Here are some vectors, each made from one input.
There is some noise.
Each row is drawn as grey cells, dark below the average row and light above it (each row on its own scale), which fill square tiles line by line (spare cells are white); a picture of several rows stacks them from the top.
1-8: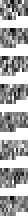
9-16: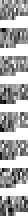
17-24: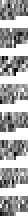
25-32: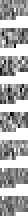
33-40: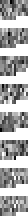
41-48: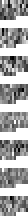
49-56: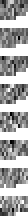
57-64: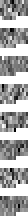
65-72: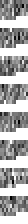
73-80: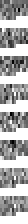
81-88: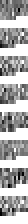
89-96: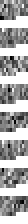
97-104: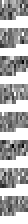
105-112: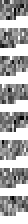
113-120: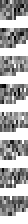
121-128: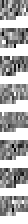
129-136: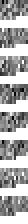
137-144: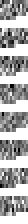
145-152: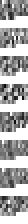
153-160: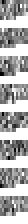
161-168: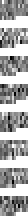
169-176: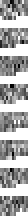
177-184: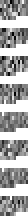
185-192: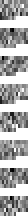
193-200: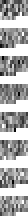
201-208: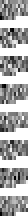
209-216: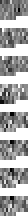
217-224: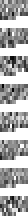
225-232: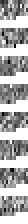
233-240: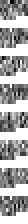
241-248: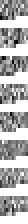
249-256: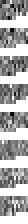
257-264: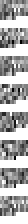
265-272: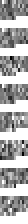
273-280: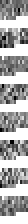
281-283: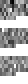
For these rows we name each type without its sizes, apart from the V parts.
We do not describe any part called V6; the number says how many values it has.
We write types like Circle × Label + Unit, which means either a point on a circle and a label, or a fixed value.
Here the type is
Bool × V6 + List(Line).
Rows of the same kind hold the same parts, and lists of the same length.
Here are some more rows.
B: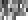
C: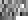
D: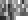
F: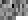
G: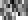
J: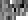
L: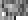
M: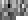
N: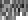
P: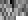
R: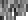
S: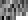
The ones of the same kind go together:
B, F, J, N, R, S
C, D, M
G, P
L

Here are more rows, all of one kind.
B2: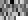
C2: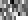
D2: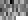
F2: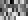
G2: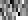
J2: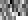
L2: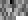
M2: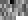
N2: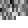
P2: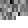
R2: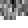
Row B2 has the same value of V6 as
D2 and F2.
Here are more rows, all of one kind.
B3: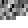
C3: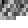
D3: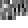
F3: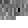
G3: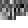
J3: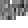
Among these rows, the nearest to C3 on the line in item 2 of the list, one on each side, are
B3 and G3.
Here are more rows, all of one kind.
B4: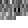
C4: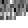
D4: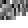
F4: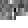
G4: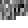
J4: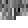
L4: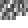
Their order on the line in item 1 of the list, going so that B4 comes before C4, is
J4, B4, G4, F4, C4, D4, L4.
